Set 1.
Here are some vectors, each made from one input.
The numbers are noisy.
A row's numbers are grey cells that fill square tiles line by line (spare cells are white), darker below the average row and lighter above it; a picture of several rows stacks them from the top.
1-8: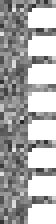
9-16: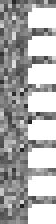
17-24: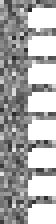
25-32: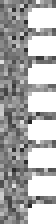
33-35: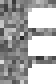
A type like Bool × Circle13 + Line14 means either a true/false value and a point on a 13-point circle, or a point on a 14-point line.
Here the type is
Circle8.
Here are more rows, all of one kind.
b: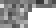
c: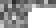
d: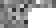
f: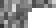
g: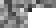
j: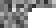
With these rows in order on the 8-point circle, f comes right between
d and j.
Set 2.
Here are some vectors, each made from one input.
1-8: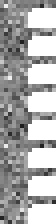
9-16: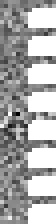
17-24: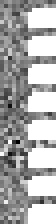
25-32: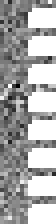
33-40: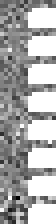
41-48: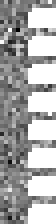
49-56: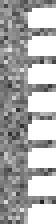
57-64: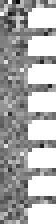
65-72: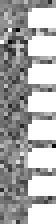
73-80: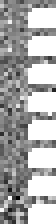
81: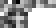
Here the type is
Tree11 + Unit.
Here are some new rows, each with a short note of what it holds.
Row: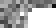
a node of an 11-node tree
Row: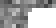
a node of an 11-node tree
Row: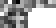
a fixed value
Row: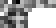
a fixed value
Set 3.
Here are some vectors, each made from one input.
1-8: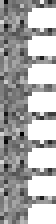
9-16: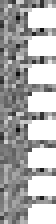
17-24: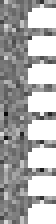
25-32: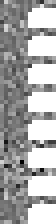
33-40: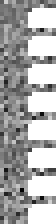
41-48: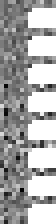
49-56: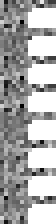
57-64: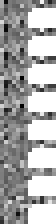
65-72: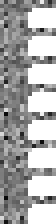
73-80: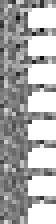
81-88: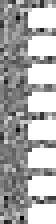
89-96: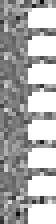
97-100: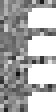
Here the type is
Line10.
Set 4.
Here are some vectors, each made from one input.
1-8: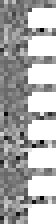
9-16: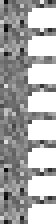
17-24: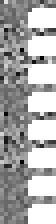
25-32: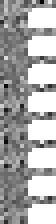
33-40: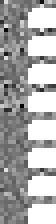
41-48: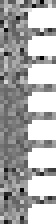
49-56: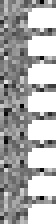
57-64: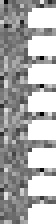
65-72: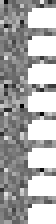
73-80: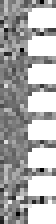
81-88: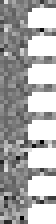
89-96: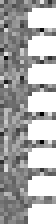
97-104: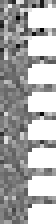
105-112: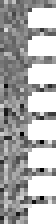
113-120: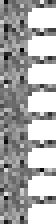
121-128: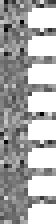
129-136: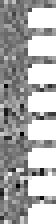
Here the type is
Line10.
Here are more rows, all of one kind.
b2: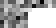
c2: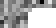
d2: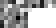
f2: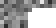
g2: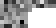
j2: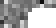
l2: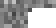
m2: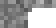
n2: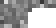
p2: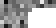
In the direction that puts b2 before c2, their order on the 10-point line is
d2, b2, c2, j2, n2, l2, m2, f2, p2, g2.
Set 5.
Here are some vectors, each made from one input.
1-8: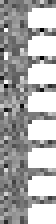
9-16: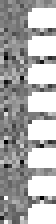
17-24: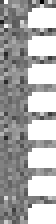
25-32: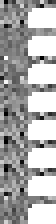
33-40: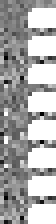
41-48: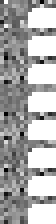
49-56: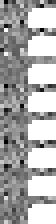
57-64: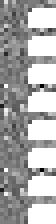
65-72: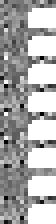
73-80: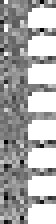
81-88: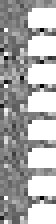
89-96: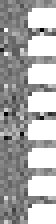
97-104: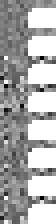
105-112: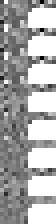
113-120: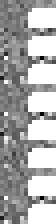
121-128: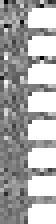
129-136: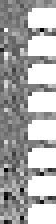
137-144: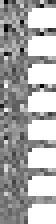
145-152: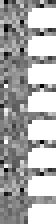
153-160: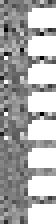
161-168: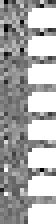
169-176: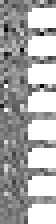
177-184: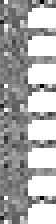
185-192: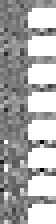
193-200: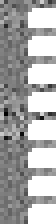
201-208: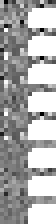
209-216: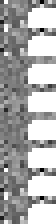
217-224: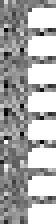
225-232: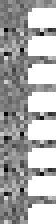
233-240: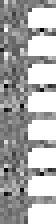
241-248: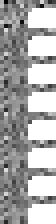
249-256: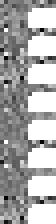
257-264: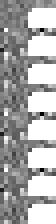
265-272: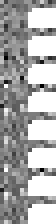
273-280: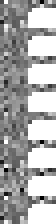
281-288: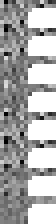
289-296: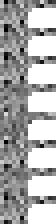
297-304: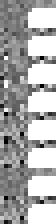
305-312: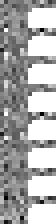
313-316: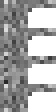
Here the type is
Line5.
